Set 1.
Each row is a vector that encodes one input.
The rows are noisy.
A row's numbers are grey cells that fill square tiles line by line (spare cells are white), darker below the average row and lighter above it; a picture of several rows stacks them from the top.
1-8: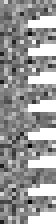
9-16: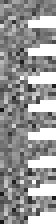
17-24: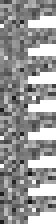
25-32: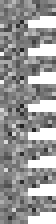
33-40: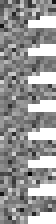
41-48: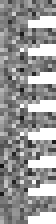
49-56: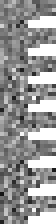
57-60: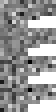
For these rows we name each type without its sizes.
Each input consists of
either a point on a line, or a node of a tree.
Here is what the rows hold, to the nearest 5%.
About 30% of them hold a point on a line. The rest hold a node of a tree.
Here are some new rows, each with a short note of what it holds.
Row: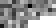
a point on a line
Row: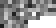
a point on a line
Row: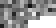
a point on a line
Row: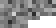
a node of a tree
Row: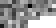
a point on a line
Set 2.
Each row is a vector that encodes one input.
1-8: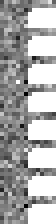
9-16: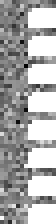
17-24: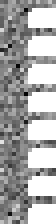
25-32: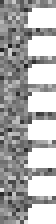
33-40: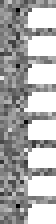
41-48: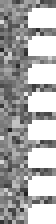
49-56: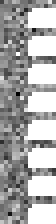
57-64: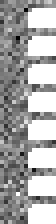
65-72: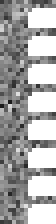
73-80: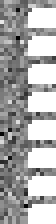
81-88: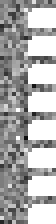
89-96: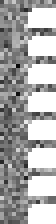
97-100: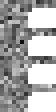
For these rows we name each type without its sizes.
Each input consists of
a point on each of two circles.
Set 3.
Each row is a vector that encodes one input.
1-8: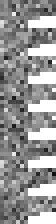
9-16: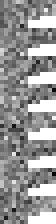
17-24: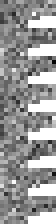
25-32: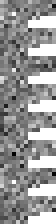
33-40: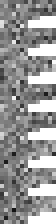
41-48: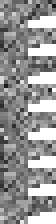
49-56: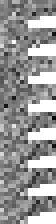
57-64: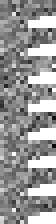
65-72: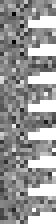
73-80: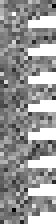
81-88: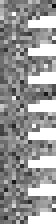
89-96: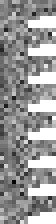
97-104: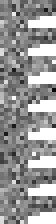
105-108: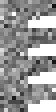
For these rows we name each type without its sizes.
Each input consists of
either a point on a line, or a node of a tree.
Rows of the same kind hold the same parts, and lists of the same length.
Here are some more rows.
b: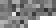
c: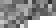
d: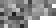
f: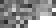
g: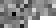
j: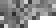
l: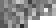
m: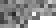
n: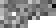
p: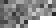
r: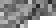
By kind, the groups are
b, c, n, r
d, f, g, j, l, m, p

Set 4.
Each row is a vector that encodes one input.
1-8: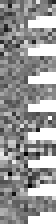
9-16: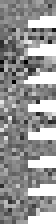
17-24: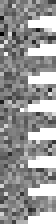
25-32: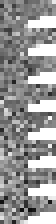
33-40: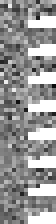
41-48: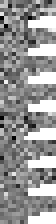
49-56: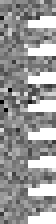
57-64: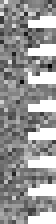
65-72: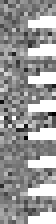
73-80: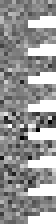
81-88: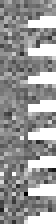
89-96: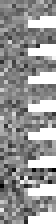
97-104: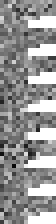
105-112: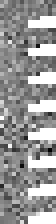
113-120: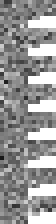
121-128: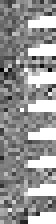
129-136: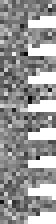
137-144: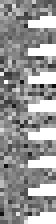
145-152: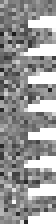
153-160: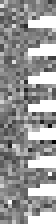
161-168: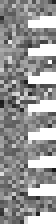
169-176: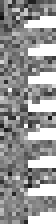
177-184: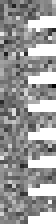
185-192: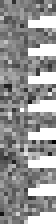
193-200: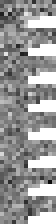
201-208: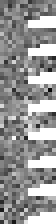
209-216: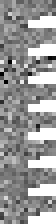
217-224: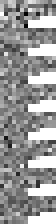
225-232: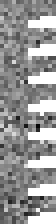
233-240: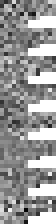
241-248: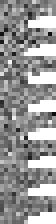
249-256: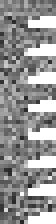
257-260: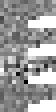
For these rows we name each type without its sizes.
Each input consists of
a point on each of two lines, together with either a fixed value, or a node of a tree.
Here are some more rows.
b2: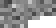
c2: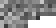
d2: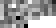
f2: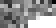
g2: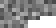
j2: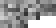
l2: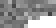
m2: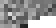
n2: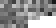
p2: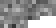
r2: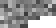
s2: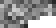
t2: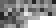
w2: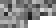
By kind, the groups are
b2, d2, f2, n2, t2
c2, g2, j2, l2, m2, p2, r2, s2, w2

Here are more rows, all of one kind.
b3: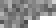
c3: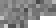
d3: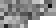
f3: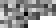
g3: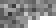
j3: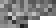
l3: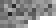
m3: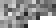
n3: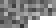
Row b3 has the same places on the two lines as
l3 and n3.
